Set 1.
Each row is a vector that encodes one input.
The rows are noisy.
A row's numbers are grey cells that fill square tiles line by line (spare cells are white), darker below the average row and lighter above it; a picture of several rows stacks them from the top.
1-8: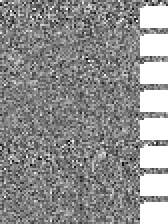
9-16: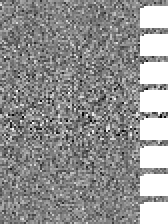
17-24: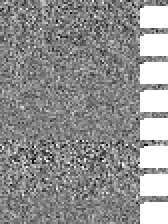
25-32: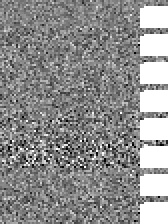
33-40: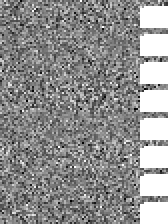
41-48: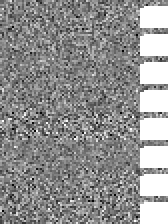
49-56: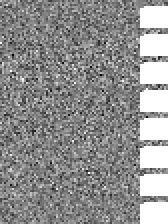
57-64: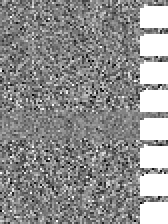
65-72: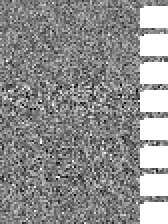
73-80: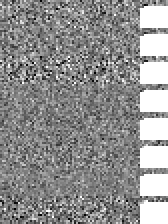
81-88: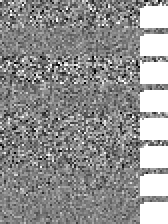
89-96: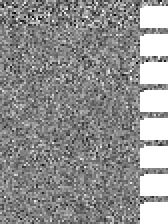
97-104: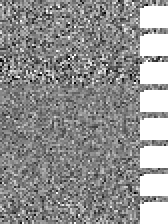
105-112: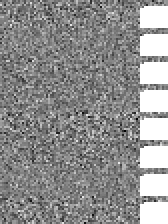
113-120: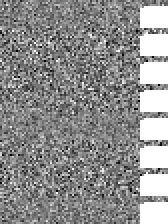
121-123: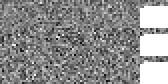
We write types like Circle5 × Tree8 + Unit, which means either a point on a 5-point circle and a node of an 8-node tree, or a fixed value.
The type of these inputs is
List2(Line5) + Tree11.
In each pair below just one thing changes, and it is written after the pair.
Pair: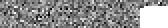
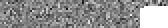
the place on the 5-point line in item 1 of the list
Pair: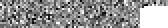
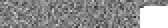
the place on the 5-point line in item 2 of the list
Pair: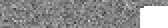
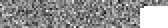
the place on the 5-point line in item 1 of the list
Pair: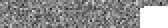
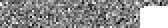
the place on the 5-point line in item 1 of the list
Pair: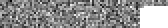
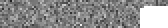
the place on the 5-point line in item 1 of the list
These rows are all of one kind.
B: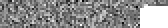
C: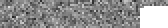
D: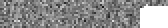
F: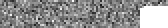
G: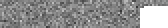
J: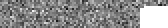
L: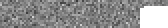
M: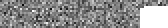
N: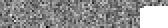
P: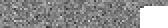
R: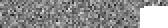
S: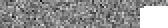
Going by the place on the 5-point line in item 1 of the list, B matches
G and P.
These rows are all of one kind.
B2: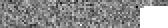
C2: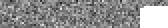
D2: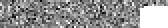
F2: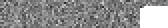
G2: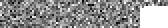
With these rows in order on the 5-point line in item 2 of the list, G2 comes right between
C2 and D2.
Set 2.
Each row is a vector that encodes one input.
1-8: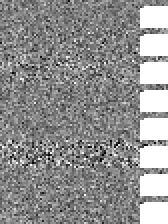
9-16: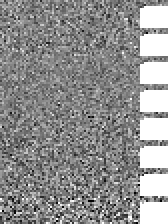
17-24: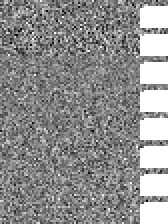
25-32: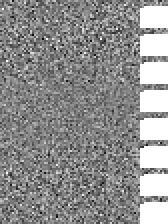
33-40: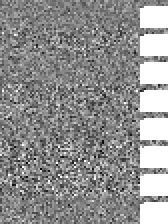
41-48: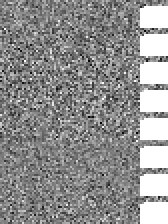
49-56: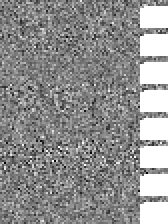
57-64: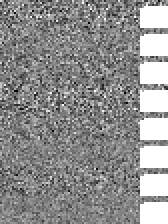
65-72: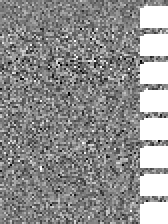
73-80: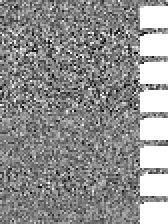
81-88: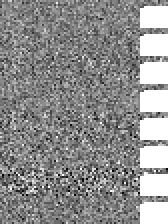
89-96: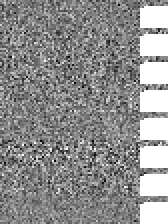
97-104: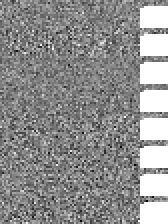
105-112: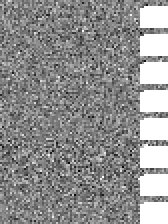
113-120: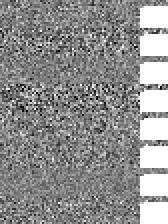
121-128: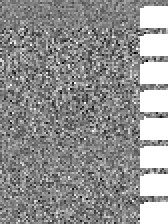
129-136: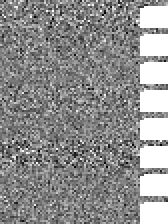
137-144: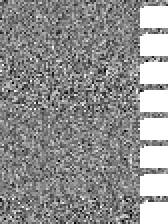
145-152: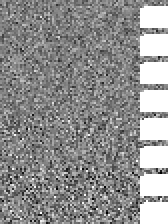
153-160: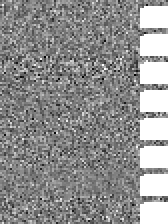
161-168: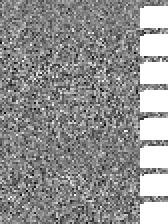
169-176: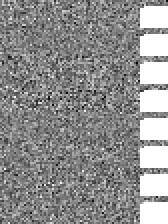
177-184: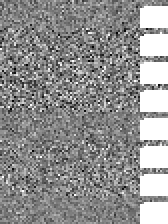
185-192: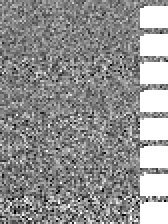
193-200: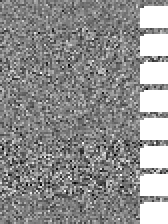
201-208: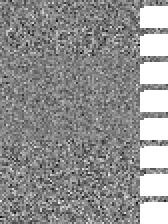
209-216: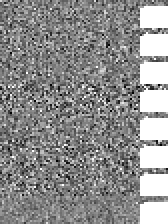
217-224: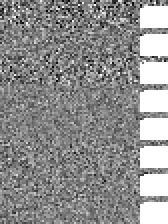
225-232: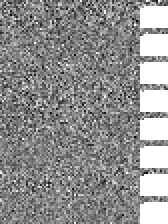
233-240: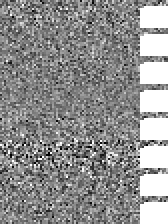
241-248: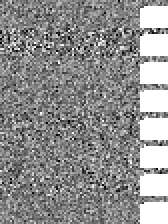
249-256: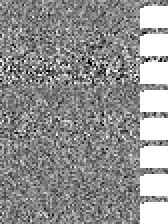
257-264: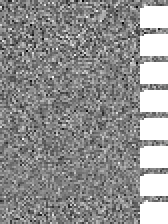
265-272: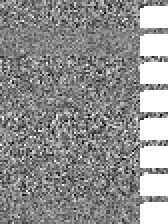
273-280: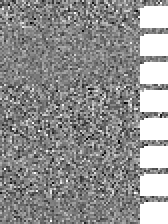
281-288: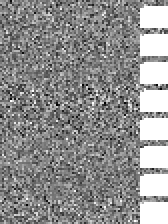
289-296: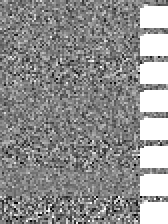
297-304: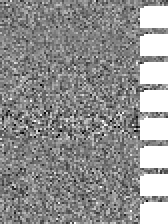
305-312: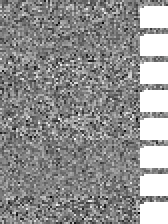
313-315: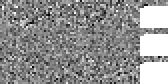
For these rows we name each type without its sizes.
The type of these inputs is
List(Line) + Tree.
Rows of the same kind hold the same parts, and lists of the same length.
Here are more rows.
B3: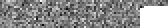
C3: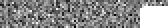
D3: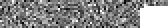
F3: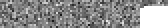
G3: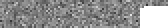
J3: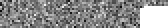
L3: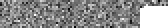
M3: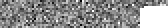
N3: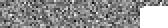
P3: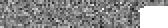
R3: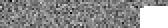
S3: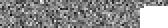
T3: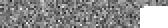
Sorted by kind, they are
B3, G3, L3
C3
D3, F3, M3, P3, S3
J3, N3, R3, T3

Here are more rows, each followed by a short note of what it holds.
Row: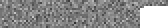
a list of two items
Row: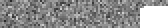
a list of two items
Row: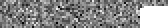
the empty list
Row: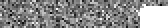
the empty list
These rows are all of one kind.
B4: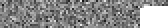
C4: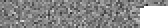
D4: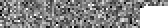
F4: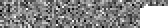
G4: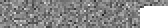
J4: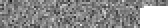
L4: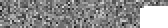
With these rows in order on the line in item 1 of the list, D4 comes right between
B4 and L4.
